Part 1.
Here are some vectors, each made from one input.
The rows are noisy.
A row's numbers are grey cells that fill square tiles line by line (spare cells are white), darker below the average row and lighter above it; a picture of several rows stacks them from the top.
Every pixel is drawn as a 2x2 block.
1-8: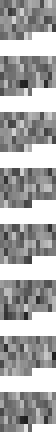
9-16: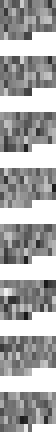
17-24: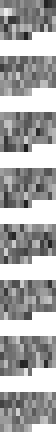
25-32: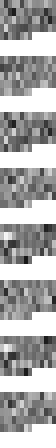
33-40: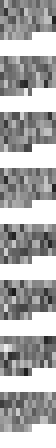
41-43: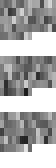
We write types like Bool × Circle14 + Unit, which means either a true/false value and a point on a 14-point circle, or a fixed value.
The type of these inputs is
Line8.
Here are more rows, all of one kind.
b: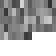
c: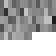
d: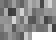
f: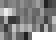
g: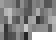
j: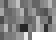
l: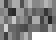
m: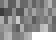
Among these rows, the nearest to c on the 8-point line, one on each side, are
b and m.
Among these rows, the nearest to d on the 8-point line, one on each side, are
l and m.
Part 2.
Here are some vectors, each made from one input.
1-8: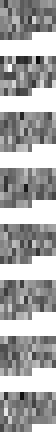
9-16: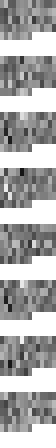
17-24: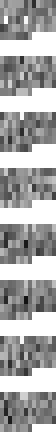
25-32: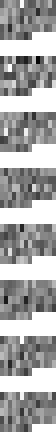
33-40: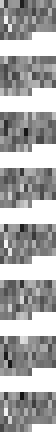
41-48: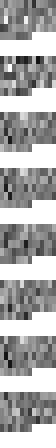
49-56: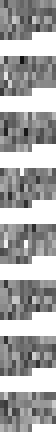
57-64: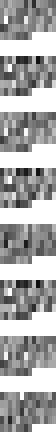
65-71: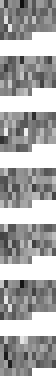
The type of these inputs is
Bool × Bool × Bool + Unit.
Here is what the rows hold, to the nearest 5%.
About 10% of them hold a fixed value. The rest hold three true/false values.
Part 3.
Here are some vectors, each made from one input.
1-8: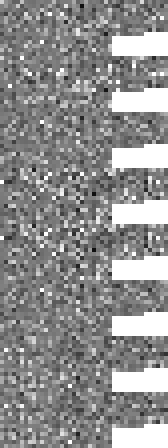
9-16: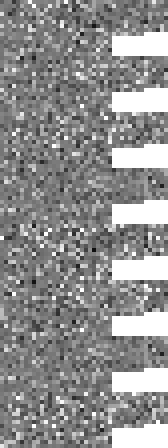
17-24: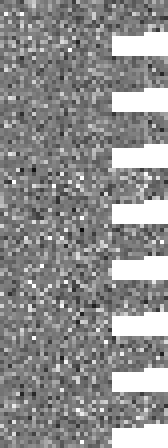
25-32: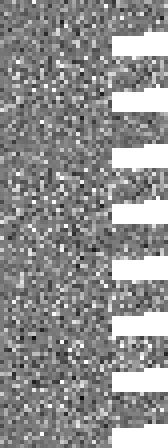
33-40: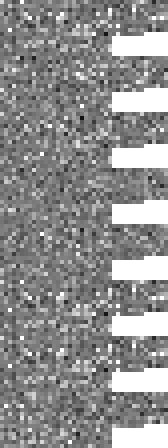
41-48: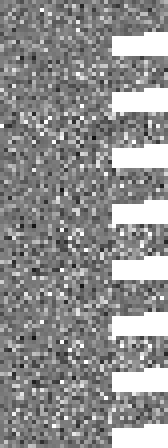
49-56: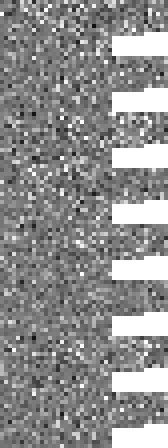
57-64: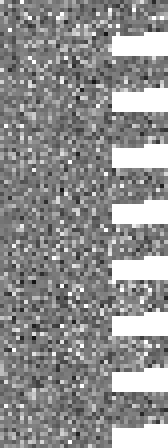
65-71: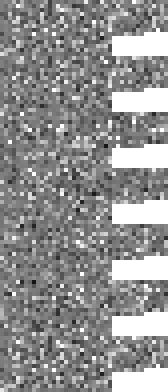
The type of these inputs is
Tree13.
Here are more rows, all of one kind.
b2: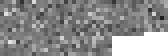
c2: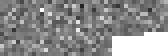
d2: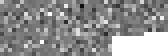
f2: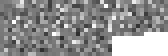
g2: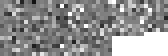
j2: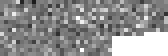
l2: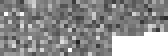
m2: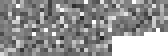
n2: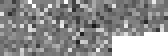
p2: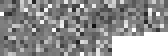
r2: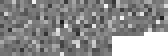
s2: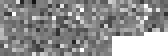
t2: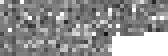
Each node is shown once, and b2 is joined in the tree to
c2, j2, l2 and r2.
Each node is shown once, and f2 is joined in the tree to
m2 and r2.
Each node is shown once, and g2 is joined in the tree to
s2.
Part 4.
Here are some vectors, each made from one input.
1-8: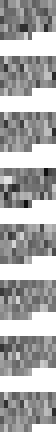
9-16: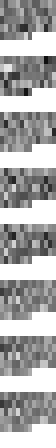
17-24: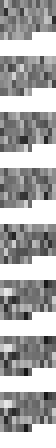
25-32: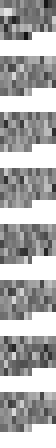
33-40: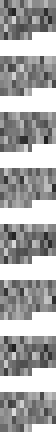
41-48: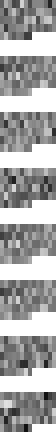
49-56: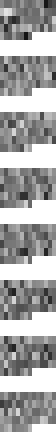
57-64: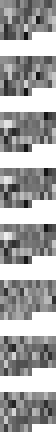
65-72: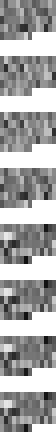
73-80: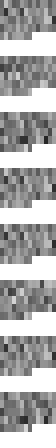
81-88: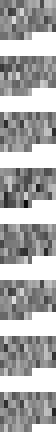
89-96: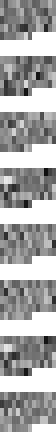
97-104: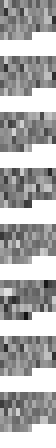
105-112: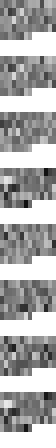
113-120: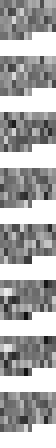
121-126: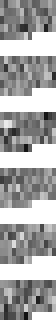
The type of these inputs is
Line8.
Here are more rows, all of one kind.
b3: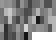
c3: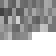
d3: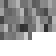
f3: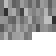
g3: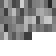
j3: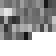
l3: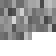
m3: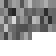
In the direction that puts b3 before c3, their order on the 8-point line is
j3, b3, g3, f3, c3, l3, m3, d3.
